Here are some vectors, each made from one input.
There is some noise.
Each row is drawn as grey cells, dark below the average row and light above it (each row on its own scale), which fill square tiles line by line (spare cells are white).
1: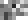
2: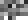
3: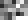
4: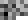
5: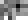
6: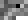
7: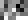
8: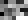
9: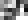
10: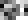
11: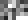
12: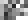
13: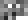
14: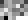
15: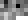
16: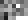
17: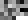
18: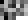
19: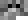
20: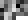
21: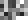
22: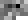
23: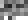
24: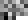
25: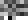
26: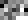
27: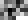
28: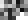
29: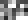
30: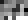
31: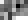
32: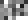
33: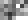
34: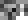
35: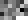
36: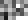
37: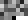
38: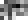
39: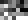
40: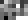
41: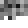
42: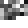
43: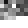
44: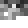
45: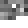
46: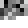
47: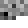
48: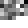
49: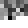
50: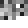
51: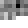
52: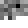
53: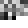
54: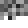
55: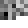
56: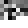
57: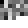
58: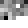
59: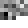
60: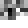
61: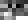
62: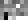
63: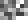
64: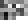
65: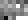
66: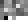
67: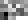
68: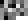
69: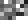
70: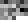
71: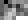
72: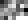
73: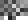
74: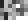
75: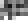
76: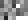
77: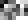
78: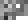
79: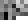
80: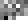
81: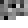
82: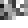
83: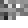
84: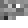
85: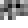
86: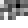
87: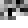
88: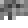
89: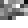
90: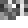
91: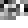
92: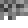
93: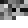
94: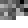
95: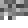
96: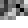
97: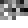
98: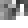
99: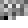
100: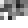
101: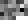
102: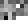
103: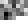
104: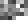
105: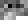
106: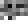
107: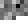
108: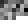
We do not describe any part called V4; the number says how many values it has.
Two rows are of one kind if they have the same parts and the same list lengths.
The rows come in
2 kinds.
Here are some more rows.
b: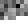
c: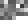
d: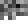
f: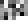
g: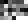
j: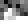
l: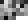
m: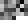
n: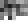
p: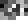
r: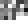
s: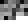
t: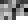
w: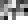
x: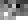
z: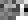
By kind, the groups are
b, f, g, j, l, m, r, s, t, w, x
c, d, n, p, z

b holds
a point on a 5-point line, a true/false value and a value of V4.
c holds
a true/false value and two values of V4.
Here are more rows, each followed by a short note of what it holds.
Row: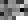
a point on a 5-point line, a true/false value and a value of V4
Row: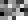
a point on a 5-point line, a true/false value and a value of V4
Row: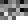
a point on a 5-point line, a true/false value and a value of V4
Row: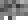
a true/false value and two values of V4
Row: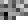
a point on a 5-point line, a true/false value and a value of V4
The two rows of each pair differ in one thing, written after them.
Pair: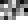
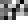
the place on the 5-point line
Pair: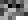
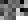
the value of V4
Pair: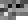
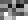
the place on the 5-point line
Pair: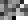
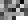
the true/false value
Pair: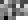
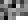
the true/false value
